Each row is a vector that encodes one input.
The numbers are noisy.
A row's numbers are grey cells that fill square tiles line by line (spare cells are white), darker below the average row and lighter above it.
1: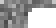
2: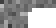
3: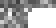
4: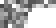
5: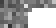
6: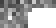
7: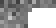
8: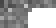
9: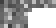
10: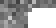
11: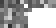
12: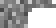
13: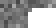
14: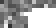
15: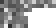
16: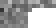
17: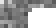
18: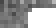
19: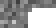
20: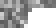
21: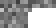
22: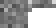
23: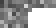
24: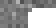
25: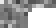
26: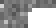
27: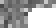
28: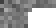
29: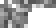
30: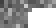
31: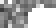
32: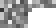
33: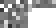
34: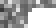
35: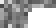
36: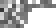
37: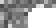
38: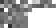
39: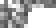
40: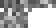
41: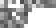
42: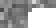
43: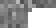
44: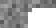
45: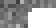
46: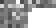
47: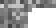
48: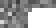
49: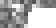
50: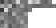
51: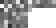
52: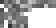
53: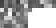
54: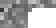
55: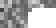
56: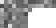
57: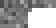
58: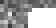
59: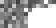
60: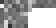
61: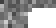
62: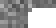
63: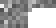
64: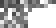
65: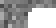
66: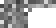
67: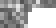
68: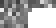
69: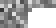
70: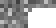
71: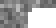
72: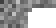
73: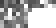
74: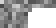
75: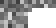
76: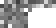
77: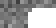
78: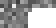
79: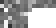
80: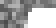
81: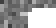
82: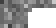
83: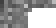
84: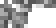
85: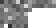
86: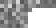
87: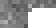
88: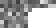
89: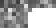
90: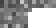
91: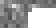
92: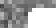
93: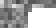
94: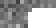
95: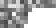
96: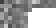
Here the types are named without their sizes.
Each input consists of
a point on a line and four true/false values.
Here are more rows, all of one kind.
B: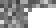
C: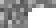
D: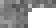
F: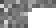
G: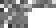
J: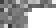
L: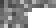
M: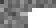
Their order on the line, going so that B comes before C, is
B, M, F, D, G, C, J, L.
